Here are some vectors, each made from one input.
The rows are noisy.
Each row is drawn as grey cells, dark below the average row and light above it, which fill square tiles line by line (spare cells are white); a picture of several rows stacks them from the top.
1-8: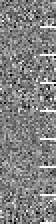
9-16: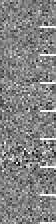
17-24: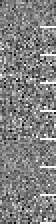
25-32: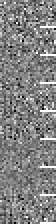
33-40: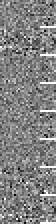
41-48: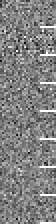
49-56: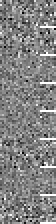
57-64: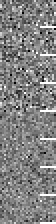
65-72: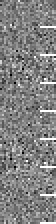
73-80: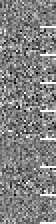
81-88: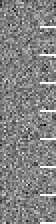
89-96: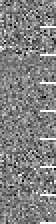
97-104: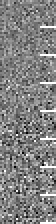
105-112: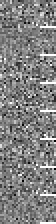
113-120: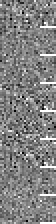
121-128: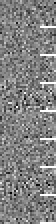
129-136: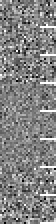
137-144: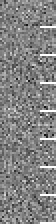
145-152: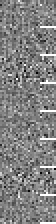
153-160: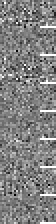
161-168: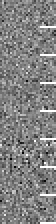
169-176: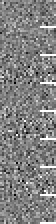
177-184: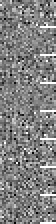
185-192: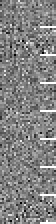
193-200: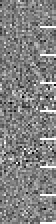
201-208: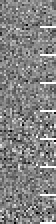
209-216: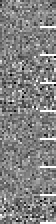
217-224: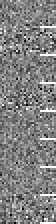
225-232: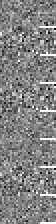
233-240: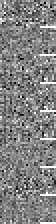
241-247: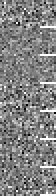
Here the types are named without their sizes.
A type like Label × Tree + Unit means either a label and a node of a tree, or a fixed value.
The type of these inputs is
(Bool × Bool × Bool + Line) × Tree × Tree × Tree.
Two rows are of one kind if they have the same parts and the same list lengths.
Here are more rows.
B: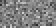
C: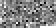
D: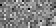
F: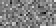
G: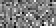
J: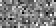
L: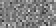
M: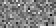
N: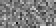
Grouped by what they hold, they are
B, D, F, L, M, N
C, G, J

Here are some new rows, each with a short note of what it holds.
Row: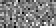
a point on a line and a node of each of three trees
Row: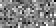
a point on a line and a node of each of three trees
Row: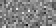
a node of each of three trees and three true/false values
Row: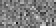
a node of each of three trees and three true/false values
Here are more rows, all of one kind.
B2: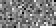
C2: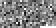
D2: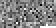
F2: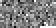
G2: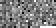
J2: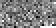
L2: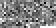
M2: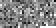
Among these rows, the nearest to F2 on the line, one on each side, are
G2 and J2.
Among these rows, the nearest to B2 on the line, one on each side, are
G2 and M2.
